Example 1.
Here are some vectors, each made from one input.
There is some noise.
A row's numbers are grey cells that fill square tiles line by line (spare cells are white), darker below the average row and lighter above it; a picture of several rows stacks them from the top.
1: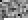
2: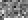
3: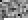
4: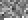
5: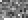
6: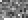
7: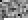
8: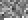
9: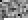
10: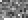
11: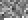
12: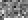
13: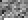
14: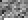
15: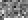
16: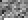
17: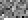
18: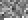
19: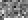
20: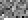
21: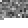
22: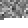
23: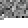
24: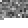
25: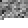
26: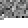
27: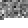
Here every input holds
a point on a 6-point circle.
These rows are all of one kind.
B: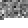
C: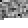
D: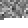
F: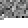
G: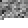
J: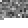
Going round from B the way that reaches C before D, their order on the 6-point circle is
B, J, F, G, C, D.
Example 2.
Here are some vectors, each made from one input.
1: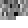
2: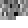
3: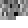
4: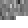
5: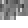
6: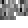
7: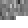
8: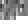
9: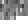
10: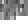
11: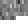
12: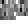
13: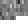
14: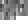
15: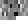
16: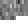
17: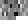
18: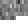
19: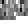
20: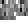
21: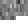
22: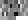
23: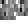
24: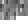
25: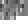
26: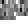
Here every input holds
a point on a 4-point line.
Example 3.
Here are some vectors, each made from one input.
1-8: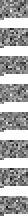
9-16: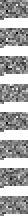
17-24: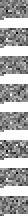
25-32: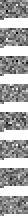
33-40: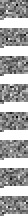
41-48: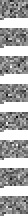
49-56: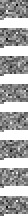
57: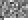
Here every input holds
three true/false values.
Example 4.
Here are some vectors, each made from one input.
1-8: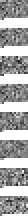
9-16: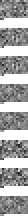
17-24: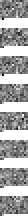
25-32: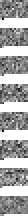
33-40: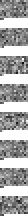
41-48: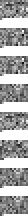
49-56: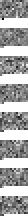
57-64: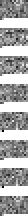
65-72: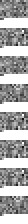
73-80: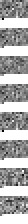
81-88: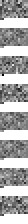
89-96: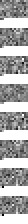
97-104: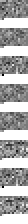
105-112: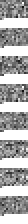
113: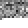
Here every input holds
a node of an 8-node tree.
